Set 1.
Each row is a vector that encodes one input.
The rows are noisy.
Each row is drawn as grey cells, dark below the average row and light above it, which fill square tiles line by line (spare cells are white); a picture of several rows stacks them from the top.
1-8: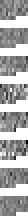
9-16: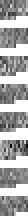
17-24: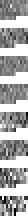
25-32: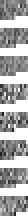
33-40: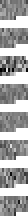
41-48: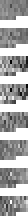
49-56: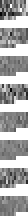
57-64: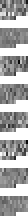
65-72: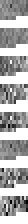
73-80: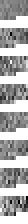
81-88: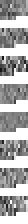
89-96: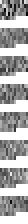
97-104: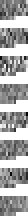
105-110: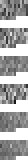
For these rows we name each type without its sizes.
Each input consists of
a point on a line and a true/false value.
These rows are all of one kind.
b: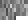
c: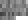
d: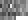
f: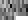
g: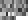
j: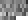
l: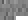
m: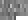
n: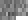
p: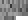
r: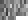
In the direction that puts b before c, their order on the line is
j, d, g, r, n, l, p, b, c, f, m.
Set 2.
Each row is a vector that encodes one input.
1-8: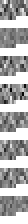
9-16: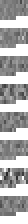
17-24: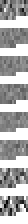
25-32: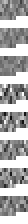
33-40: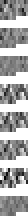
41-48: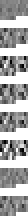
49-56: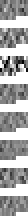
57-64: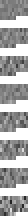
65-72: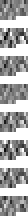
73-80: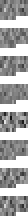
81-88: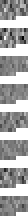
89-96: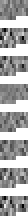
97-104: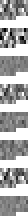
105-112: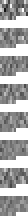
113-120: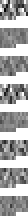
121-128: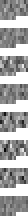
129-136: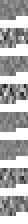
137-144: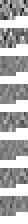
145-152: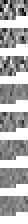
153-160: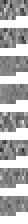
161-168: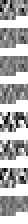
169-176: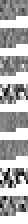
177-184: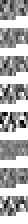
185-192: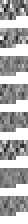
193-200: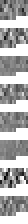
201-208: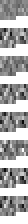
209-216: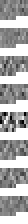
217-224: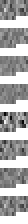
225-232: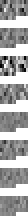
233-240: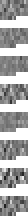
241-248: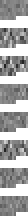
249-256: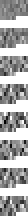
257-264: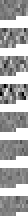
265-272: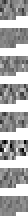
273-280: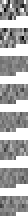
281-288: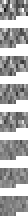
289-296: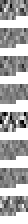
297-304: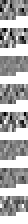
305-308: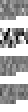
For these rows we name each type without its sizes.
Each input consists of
either a fixed value, or two labels.
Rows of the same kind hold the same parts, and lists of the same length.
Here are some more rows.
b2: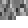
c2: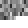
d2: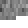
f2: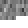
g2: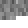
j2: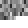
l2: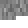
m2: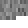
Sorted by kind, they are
b2, d2, f2, g2, l2, m2
c2, j2

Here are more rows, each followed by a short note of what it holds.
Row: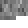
two labels
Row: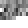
a fixed value
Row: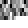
a fixed value
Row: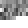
a fixed value
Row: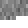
two labels
